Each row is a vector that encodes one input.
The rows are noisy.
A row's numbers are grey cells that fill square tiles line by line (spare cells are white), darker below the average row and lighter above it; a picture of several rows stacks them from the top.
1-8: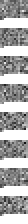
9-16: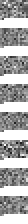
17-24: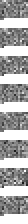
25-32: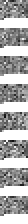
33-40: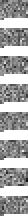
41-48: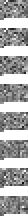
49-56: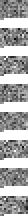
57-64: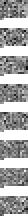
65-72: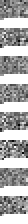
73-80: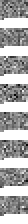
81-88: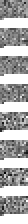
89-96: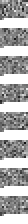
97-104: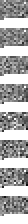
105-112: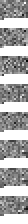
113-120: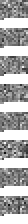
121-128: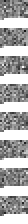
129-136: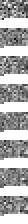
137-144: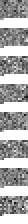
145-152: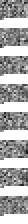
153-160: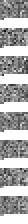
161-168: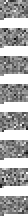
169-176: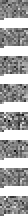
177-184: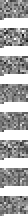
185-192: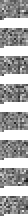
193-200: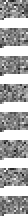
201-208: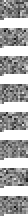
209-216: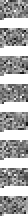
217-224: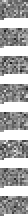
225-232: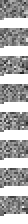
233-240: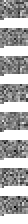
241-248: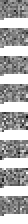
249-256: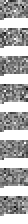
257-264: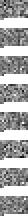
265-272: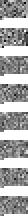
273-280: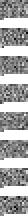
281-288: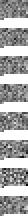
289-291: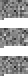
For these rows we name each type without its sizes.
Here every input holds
either a point on a circle, or three true/false values.
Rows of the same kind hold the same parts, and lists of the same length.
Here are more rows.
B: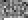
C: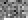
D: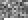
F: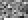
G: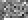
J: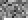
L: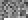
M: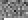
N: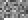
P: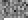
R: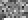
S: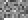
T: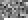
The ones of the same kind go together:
B, C, J, L, M, P
D, F, G, N, R, S, T

